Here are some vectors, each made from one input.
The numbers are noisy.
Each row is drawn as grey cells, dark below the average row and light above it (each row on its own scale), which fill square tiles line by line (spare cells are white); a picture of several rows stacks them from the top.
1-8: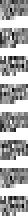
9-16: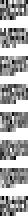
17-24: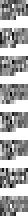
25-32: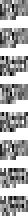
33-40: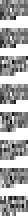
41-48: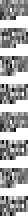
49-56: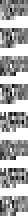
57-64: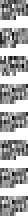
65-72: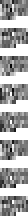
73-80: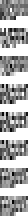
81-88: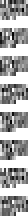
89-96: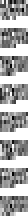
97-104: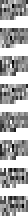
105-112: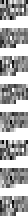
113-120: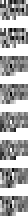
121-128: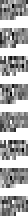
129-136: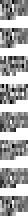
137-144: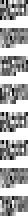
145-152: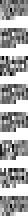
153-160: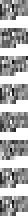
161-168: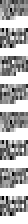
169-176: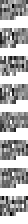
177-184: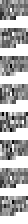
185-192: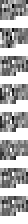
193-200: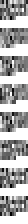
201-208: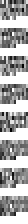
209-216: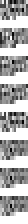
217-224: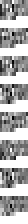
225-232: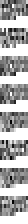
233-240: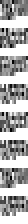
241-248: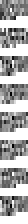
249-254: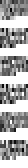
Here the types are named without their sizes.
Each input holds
three true/false values.
